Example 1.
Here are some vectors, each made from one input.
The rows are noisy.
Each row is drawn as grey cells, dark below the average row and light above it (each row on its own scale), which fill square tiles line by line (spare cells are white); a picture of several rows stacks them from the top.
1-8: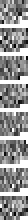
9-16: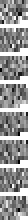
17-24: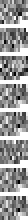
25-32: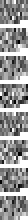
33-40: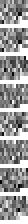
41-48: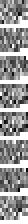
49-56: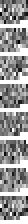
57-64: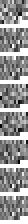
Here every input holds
a point on an 8-point line.
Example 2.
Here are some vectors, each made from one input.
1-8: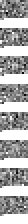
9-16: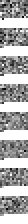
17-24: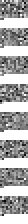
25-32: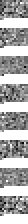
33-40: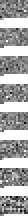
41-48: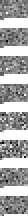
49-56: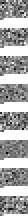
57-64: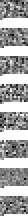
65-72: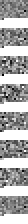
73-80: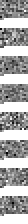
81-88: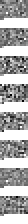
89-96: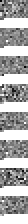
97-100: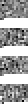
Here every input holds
either a fixed value, or four true/false values.
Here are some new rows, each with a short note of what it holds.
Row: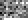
a fixed value
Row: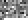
four true/false values
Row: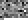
four true/false values
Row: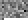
four true/false values
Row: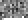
four true/false values
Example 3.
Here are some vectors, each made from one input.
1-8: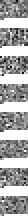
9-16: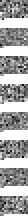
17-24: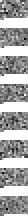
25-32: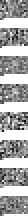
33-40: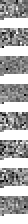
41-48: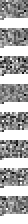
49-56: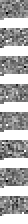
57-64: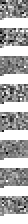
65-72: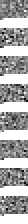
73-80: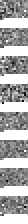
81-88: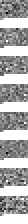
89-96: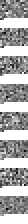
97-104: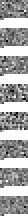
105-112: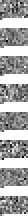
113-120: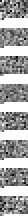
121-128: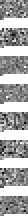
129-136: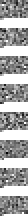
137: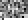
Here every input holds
either a fixed value, or four true/false values.
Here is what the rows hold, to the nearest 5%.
About 5% of them hold a fixed value. The rest hold four true/false values.
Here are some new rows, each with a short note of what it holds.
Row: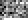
a fixed value
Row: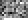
a fixed value
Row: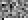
four true/false values
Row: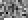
four true/false values
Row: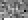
four true/false values
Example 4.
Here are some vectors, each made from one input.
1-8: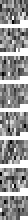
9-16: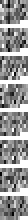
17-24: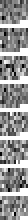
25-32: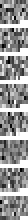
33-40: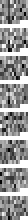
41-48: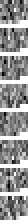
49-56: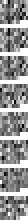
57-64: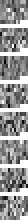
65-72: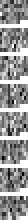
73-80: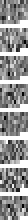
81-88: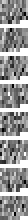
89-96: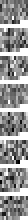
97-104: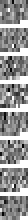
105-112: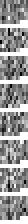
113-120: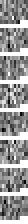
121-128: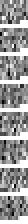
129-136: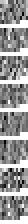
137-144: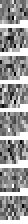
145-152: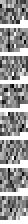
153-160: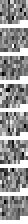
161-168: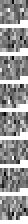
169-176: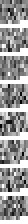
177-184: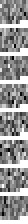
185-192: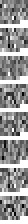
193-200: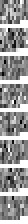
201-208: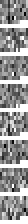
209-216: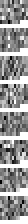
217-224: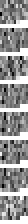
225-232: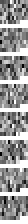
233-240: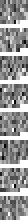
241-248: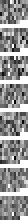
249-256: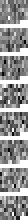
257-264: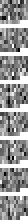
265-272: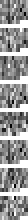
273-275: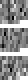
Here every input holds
a node of a 13-node tree.
